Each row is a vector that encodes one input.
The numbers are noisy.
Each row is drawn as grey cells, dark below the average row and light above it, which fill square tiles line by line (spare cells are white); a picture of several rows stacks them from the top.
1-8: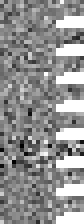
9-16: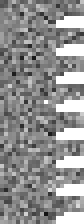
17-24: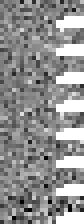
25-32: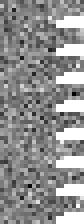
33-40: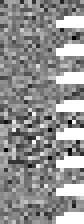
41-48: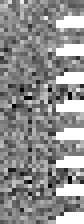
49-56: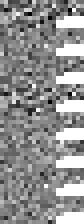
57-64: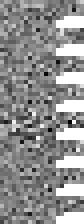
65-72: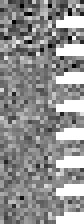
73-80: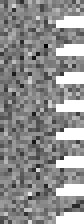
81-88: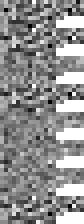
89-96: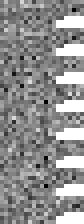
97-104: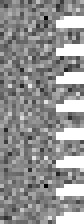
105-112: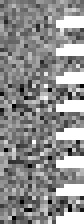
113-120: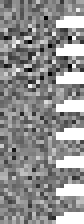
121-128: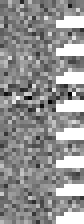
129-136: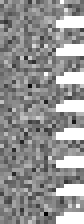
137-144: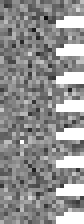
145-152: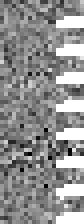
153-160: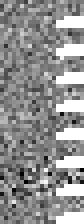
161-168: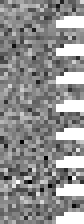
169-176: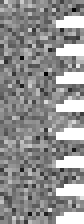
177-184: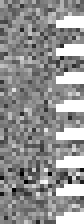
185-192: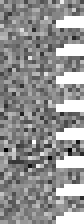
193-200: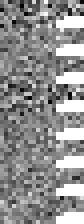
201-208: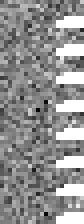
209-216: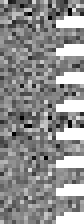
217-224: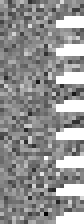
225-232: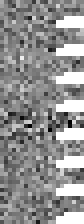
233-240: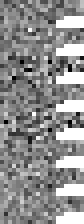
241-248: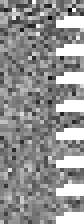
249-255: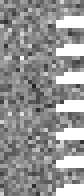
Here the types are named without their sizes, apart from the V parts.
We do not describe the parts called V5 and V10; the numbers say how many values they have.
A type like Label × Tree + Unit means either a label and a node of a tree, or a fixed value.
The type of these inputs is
(Bool × Bool × Bool + V5) × V10 + Line.
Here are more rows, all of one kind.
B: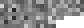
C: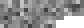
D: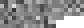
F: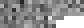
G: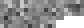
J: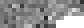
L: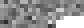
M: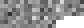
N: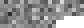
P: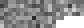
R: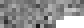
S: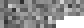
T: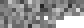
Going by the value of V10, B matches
D, F and S.
